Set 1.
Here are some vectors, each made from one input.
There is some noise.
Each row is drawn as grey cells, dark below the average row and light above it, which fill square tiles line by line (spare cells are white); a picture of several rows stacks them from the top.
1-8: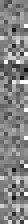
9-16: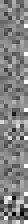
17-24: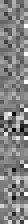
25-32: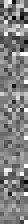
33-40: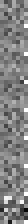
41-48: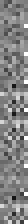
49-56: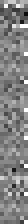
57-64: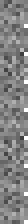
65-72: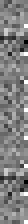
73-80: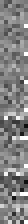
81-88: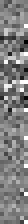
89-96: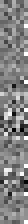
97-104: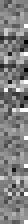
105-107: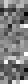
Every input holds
a point on a 4-point line and a true/false value.
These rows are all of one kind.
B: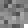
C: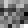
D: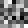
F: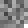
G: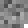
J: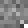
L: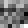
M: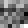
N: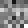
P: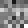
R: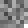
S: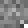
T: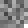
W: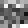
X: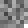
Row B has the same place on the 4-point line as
C, G, L and M.
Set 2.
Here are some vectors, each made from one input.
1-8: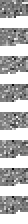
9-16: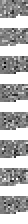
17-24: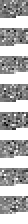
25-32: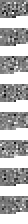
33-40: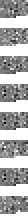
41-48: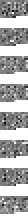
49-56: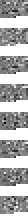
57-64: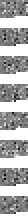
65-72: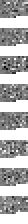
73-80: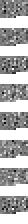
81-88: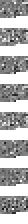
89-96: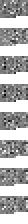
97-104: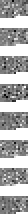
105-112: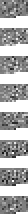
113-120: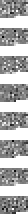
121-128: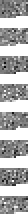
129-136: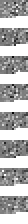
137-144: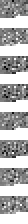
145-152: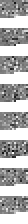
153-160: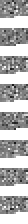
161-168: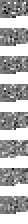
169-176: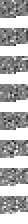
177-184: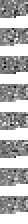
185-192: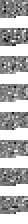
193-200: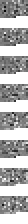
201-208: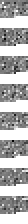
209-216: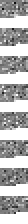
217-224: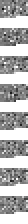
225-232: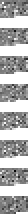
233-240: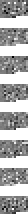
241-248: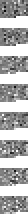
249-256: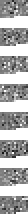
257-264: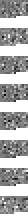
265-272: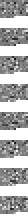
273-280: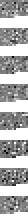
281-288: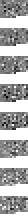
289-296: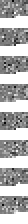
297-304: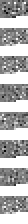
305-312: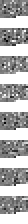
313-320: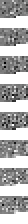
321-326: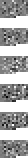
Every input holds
one of 12 labels and a true/false value.
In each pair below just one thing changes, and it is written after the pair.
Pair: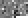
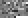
the label
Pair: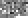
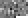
the true/false value
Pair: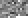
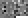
the true/false value
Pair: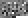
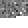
the label
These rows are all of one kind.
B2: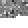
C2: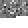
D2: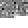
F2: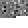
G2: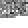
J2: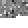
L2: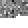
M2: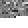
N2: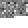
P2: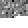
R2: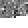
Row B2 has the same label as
J2 and L2.
